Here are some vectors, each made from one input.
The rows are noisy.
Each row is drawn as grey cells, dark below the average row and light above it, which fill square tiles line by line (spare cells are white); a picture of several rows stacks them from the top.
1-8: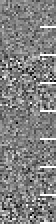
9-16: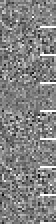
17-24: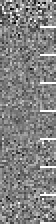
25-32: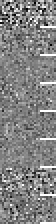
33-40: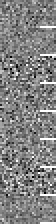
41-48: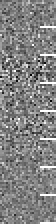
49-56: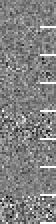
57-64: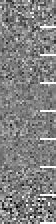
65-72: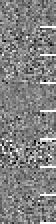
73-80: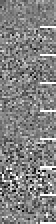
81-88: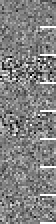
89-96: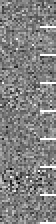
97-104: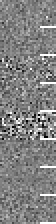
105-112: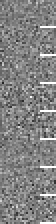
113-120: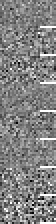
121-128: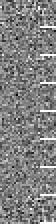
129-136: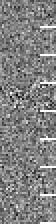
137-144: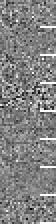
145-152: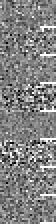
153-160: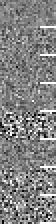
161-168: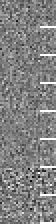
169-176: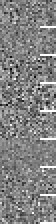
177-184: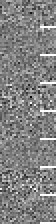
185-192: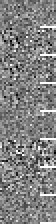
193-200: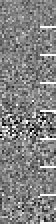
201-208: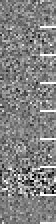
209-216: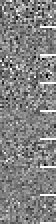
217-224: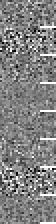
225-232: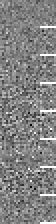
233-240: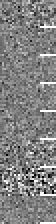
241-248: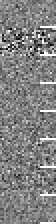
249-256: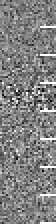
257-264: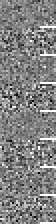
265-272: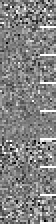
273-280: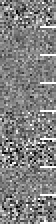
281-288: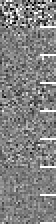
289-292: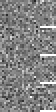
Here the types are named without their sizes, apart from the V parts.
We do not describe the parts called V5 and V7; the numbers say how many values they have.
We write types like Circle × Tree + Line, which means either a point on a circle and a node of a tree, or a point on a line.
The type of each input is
Line × List(Line + V5) × V7.
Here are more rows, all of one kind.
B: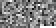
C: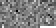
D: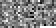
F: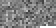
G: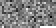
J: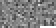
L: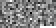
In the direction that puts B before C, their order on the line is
B, C, F, L, D, G, J.
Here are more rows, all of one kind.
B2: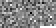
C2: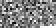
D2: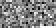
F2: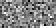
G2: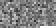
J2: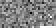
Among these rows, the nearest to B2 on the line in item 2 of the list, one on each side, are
F2 and G2.
